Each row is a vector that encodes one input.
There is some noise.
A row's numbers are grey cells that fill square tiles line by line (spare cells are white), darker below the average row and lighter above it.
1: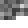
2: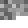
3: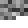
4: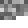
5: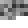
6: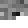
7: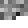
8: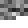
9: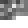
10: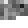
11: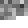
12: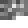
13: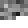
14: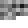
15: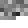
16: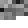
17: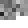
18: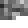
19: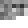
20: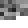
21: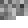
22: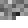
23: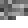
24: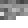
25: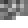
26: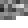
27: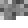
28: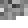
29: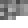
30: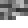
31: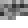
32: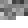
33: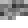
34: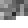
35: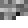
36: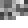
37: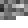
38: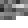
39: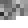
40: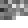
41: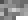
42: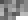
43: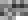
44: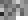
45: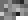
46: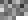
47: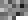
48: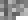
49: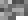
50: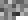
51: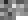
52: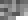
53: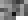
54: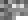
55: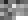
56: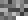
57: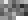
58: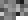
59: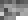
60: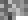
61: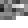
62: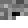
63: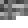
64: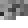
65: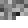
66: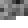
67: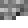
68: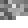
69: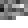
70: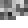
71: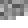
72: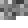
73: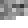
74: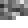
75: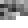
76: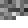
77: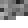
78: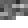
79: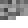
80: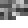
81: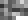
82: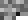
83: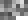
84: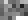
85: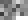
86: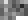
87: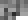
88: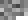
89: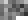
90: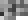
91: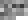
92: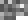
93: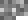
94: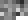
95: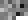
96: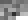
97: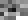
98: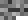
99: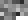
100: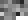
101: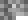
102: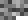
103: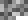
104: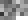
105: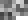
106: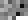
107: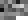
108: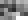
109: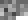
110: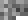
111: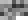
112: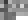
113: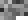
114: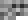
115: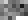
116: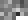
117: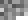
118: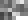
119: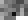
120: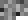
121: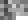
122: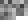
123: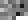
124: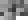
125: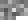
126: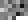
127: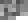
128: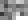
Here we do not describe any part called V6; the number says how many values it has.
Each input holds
a point on a 5-point circle, together with either a point on a 5-point circle, or a value of V6.
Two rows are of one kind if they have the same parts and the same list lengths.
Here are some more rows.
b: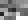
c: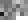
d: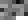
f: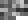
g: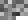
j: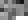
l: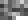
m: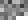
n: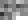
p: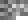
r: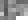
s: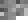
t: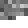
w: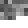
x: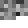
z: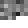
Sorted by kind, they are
b, c, f, l, m, n
d, g, j, p, r, s, t, w, x, z

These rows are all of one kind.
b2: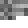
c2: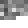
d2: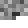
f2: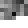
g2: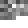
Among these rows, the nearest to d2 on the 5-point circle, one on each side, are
c2 and f2.
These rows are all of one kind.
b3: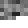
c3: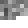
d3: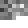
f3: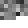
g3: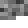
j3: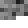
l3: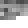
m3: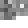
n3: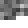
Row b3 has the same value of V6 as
g3 and j3.
